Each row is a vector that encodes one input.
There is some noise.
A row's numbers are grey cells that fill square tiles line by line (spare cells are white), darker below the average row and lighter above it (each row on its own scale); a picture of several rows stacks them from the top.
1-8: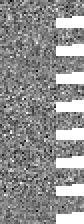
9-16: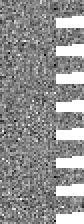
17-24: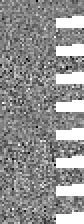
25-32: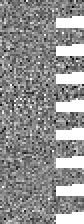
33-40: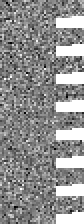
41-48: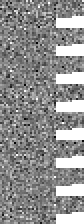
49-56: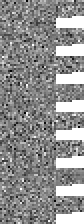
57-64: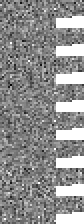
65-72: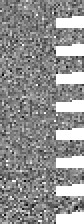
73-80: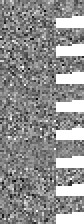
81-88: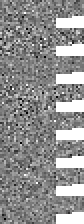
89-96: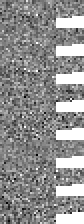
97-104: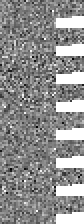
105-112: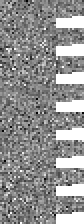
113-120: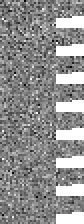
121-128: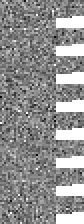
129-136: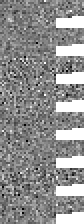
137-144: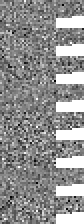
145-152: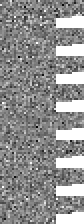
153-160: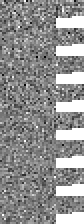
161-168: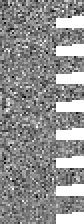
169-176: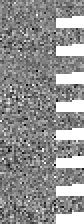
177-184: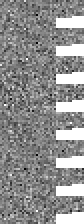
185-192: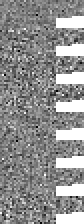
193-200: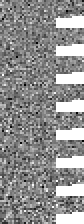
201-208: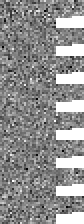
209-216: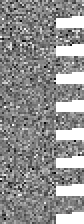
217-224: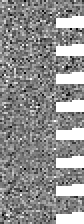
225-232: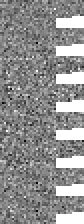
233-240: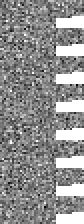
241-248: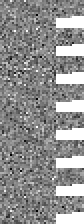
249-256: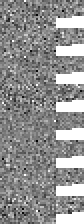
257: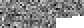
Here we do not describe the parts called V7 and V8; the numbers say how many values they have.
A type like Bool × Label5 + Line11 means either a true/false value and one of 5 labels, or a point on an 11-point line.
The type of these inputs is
((Bool × Bool × Bool × Bool + V8) × (Tree9 + V7) + Unit) × Tree9.
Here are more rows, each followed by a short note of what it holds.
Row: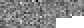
a node of a 9-node tree, four true/false values and a value of V7
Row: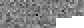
a node of a 9-node tree
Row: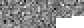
a node of each of two 9-node trees and a value of V8
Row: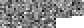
a node of each of two 9-node trees and a value of V8
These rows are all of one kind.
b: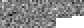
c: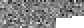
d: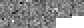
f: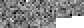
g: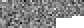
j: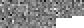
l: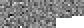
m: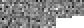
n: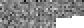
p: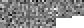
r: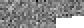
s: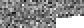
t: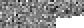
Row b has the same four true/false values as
d, j, m and p.
